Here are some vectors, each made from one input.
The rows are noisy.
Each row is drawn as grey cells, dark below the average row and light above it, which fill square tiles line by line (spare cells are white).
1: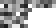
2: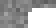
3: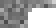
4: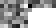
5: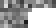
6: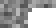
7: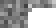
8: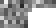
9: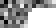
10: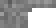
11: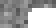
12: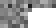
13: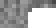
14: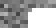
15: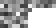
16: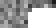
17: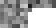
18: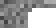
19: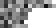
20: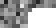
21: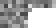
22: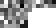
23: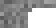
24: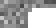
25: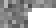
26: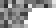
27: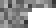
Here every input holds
three true/false values.
